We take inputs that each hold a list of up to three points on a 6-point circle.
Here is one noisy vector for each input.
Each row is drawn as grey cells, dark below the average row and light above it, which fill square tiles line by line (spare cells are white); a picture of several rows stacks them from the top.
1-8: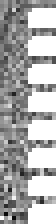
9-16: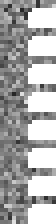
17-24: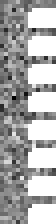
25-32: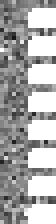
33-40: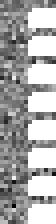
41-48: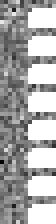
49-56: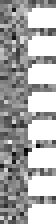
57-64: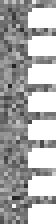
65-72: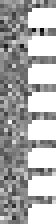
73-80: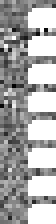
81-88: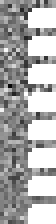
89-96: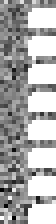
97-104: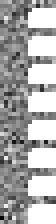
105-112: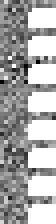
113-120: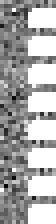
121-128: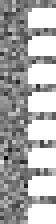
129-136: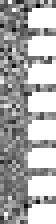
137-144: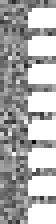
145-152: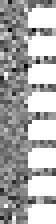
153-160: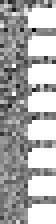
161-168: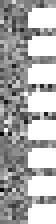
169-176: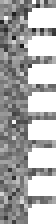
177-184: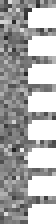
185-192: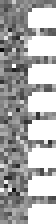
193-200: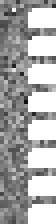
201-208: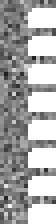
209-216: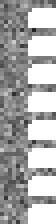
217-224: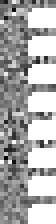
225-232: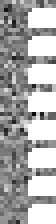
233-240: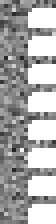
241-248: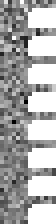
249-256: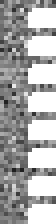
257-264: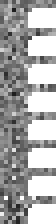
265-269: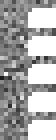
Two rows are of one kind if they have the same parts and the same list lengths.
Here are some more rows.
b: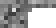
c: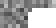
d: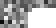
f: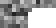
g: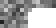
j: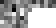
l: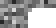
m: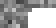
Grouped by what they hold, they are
b, c, l, m
d, g
f
j

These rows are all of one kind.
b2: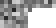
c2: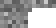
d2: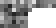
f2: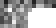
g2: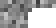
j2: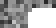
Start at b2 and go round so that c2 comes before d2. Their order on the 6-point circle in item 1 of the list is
b2, g2, f2, c2, d2, j2.
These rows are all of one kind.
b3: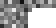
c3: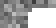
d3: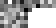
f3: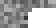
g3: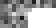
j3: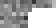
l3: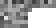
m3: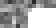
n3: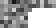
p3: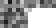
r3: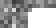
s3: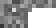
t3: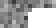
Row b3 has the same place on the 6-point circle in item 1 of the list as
r3 and s3.
